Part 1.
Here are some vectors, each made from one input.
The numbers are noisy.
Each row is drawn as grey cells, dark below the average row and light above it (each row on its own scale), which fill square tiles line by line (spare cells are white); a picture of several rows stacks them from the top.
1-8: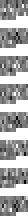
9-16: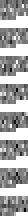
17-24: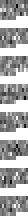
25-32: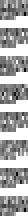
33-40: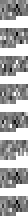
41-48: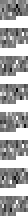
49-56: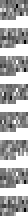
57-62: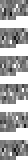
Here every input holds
either a fixed value, or three true/false values.
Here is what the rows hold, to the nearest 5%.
About 5% of them hold a fixed value. The rest hold three true/false values.
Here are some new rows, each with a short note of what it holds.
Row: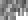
a fixed value
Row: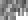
a fixed value
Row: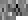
three true/false values
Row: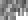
a fixed value
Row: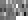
three true/false values
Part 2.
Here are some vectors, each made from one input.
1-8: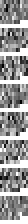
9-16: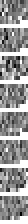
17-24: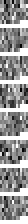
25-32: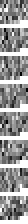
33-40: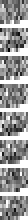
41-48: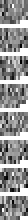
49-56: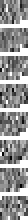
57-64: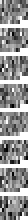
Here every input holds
one of 5 labels.
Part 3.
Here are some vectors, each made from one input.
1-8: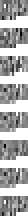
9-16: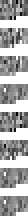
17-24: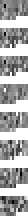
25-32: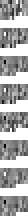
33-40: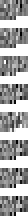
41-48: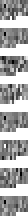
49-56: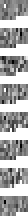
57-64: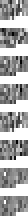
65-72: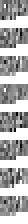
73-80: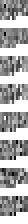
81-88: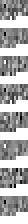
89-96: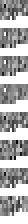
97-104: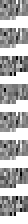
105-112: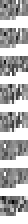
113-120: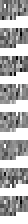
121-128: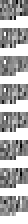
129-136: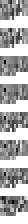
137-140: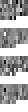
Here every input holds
either a fixed value, or three true/false values.
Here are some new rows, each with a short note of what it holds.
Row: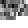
a fixed value
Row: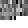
three true/false values
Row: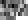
a fixed value
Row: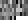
three true/false values
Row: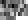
a fixed value
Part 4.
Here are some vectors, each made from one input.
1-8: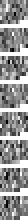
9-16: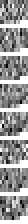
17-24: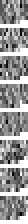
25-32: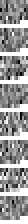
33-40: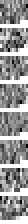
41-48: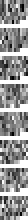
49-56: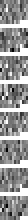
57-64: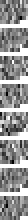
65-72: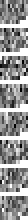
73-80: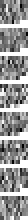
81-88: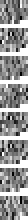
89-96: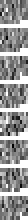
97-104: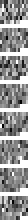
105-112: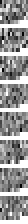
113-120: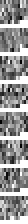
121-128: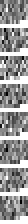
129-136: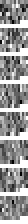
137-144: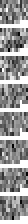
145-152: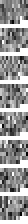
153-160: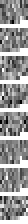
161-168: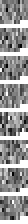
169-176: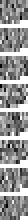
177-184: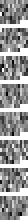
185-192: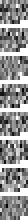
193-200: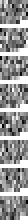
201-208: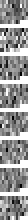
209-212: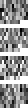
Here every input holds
one of 5 labels.
